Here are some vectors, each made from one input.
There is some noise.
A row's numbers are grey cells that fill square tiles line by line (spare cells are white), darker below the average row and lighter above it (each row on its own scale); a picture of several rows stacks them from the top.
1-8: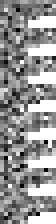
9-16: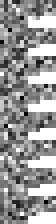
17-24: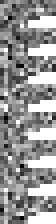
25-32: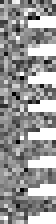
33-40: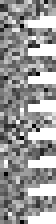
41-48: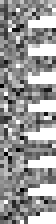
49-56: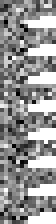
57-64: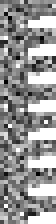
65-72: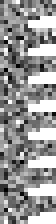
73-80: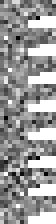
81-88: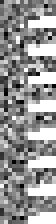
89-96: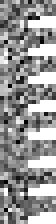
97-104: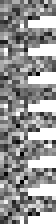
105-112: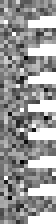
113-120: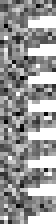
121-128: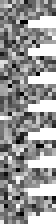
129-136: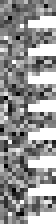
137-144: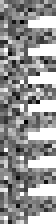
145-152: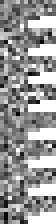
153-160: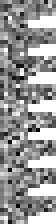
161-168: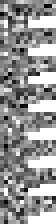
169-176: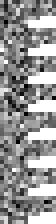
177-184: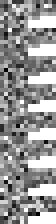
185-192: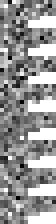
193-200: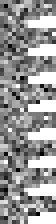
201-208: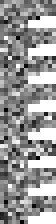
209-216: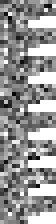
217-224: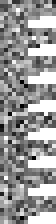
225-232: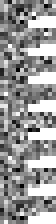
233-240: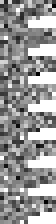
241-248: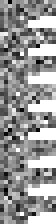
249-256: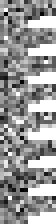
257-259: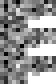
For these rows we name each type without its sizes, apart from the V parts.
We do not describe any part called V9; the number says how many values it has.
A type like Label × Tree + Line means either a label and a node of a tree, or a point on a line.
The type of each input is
List(Line) + Tree × V9.
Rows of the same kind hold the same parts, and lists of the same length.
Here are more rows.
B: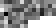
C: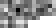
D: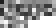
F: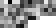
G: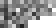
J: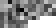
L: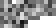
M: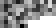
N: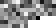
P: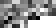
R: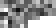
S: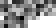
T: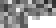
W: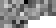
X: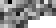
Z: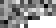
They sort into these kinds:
B, C, D, R
F, J, L, W, X
G
M, S, T
N, P, Z

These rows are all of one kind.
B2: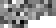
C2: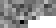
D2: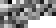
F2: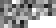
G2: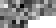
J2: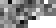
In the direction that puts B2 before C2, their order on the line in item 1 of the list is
F2, B2, D2, G2, J2, C2.
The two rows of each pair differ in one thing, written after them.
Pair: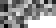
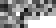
the value of V9
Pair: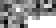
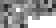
the node of the tree
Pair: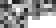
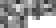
the value of V9
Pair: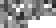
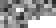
the value of V9
